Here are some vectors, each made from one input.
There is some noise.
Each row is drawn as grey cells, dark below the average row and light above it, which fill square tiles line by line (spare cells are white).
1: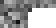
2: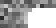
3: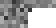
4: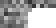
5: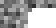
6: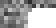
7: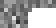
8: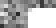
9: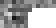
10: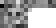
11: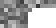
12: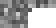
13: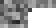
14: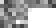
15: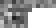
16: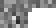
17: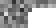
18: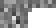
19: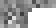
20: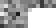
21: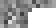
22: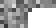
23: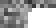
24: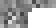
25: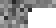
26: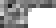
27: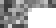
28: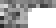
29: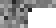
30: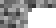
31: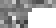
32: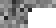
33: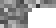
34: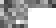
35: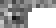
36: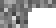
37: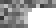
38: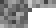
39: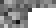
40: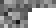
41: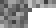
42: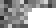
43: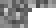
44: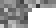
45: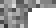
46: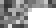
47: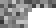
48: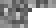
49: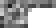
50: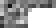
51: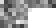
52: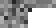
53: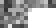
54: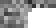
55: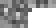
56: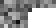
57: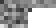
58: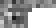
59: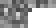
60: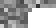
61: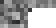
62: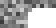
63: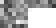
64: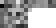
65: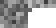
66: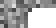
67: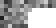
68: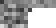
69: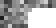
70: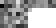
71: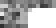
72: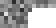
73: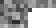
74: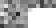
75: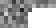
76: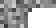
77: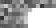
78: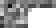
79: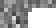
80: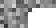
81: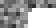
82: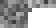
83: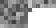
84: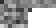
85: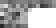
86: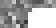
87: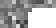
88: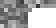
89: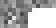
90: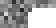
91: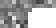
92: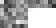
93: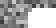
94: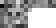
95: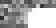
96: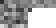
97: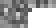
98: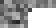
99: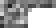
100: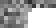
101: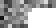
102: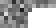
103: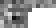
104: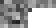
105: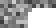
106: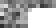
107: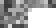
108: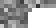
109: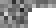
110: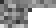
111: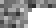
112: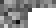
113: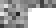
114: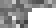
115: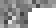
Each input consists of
either a node of an 11-node tree, or a node of a 13-node tree.
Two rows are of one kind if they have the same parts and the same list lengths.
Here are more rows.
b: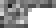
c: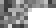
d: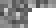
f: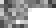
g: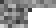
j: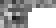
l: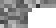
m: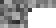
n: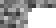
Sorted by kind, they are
b, c, f, n
d, g, j, l, m

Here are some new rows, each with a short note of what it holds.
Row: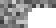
a node of an 11-node tree
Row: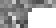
a node of a 13-node tree
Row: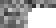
a node of an 11-node tree
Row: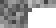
a node of a 13-node tree
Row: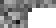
a node of a 13-node tree
